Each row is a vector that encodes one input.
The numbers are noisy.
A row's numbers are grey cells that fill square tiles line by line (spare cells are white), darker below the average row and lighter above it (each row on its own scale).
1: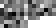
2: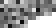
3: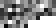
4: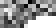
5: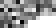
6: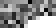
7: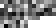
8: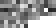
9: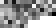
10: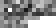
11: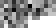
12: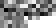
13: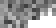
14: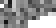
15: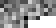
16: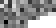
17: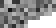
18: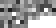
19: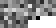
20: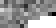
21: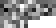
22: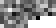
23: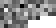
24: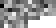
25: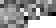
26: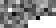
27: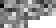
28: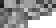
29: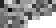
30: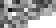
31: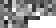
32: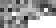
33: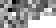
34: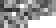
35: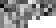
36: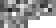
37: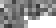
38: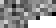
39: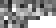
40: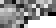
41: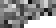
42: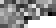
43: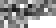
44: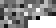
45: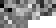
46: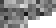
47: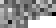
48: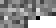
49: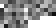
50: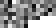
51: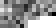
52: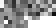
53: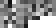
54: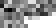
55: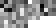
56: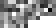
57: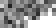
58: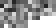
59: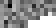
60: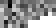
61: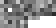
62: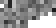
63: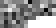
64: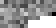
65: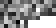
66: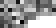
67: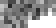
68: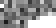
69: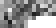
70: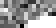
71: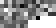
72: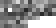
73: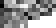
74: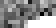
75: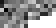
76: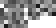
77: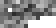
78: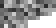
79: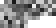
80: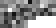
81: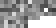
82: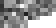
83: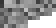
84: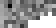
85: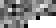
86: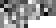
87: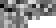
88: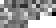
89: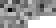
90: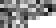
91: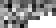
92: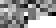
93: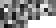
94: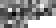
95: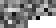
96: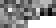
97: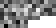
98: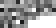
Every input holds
either a point on a 6-point line, or a node of an 8-node tree and a true/false value.
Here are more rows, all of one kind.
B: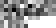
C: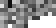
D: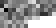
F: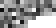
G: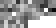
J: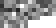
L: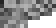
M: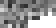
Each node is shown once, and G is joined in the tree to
C and F.
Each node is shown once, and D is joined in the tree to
B.
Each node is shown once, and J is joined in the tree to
C and L.
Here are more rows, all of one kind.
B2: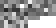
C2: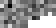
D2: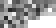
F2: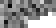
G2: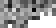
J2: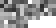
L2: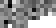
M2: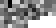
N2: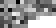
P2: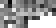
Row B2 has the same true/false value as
D2, J2 and N2.
